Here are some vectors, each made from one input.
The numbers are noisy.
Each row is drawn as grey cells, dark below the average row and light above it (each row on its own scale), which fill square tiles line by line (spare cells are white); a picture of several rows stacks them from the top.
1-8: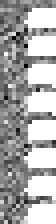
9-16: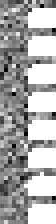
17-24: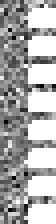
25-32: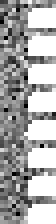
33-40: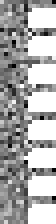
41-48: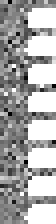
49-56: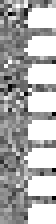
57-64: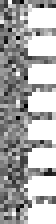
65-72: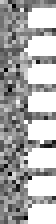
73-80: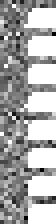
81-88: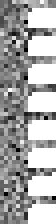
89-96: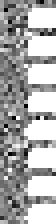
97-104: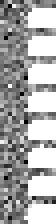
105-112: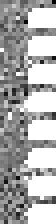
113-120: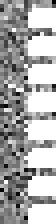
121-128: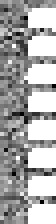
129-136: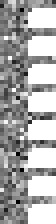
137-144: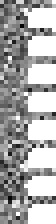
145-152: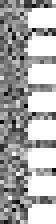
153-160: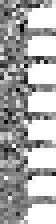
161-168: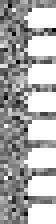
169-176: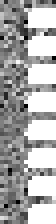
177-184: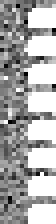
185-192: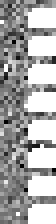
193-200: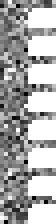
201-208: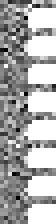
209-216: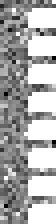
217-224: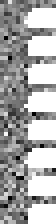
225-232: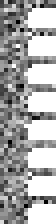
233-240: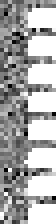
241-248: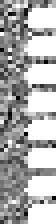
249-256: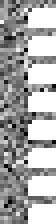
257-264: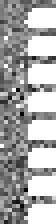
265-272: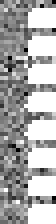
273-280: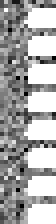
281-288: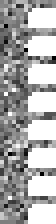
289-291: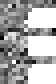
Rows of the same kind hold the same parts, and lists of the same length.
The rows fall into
2 kinds.
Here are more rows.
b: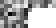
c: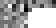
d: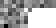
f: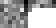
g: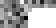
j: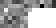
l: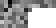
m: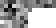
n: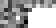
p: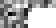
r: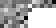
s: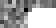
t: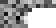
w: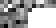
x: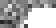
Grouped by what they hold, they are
b, p
c, d, f, g, j, l, m, n, r, s, t, w, x

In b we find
a fixed value.
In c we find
three labels (each one of 6) and one of 12 labels.
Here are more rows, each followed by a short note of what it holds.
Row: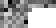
three labels (each one of 6) and one of 12 labels
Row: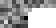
three labels (each one of 6) and one of 12 labels
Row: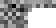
three labels (each one of 6) and one of 12 labels
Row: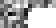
a fixed value
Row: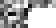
a fixed value
